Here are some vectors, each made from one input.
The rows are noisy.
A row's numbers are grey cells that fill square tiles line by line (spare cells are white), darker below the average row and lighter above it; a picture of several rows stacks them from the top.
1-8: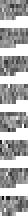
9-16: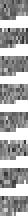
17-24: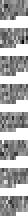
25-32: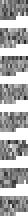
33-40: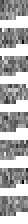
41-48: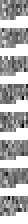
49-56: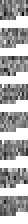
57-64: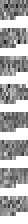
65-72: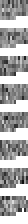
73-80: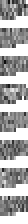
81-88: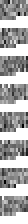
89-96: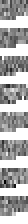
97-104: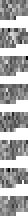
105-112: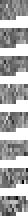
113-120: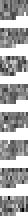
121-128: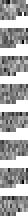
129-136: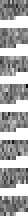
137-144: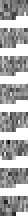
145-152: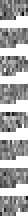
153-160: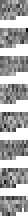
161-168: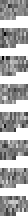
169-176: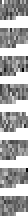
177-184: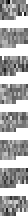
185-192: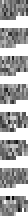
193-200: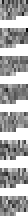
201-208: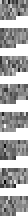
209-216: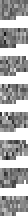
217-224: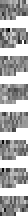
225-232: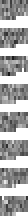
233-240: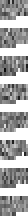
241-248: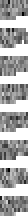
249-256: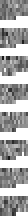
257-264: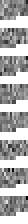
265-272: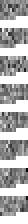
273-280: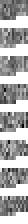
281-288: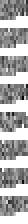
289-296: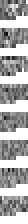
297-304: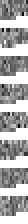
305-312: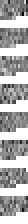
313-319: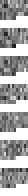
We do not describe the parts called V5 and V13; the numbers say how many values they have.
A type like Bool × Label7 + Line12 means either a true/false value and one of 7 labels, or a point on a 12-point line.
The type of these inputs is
(Bool × V5 + V13) × Line4 × Line4.
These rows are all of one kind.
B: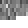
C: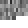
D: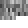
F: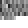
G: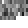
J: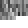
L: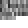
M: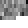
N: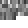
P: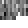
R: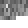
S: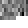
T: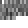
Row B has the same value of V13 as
F, J, L and R.
